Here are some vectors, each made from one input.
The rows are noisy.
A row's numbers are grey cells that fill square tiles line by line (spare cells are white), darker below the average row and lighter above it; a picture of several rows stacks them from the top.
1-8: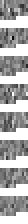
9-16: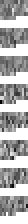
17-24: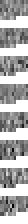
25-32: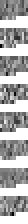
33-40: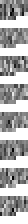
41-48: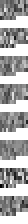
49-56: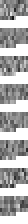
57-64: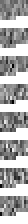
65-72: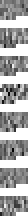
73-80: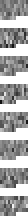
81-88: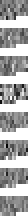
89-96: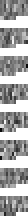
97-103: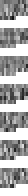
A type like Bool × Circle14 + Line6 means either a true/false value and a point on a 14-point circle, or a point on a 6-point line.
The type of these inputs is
Line4 + Line9.
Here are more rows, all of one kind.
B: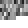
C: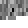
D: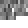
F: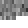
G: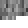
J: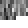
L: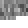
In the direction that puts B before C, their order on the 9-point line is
J, D, B, F, L, G, C.
